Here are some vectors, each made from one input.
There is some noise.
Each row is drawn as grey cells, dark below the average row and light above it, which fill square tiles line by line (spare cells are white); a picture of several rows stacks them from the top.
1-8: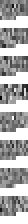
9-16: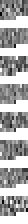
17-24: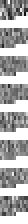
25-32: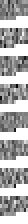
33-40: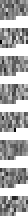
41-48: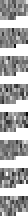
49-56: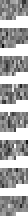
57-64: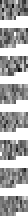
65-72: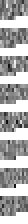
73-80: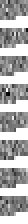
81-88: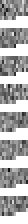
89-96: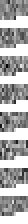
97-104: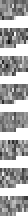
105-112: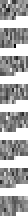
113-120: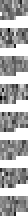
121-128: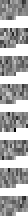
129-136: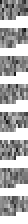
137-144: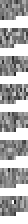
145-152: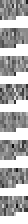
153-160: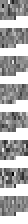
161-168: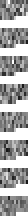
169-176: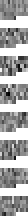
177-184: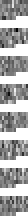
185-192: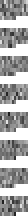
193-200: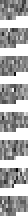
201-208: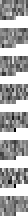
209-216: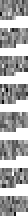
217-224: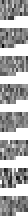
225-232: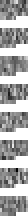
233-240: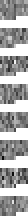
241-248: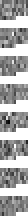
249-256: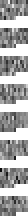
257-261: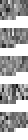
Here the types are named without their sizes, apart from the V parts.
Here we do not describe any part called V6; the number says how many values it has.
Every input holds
a node of a tree, together with either a point on a line and a true/false value, or a list of values of V6.
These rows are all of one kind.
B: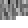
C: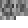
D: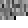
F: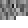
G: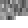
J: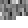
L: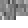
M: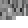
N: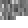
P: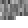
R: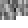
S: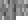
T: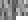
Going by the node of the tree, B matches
C and F.
